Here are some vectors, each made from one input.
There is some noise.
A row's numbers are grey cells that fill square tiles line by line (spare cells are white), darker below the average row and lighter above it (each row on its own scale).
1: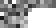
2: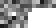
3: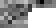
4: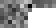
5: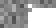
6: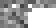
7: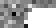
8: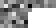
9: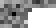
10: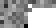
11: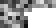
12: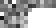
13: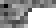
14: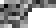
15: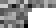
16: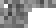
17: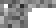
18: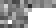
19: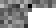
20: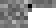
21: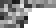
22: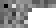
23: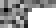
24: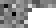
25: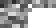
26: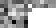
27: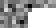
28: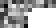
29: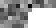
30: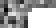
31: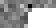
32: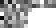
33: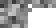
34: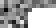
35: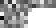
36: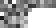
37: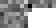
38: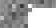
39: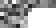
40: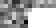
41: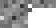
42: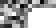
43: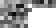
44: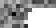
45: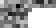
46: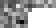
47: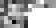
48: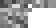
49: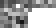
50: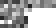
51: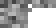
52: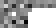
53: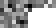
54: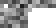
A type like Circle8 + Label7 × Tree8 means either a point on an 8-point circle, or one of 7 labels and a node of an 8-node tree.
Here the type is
Bool × Bool × Bool × Tree7 + Unit.
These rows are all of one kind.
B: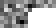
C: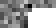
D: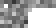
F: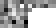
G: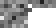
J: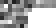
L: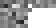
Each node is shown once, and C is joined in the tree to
F and J.
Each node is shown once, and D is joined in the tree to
G and J.
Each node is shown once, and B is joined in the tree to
L.
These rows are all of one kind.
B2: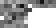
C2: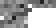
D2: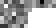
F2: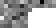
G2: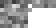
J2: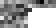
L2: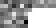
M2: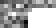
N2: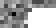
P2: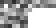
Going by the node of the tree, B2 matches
C2, D2, F2 and J2.
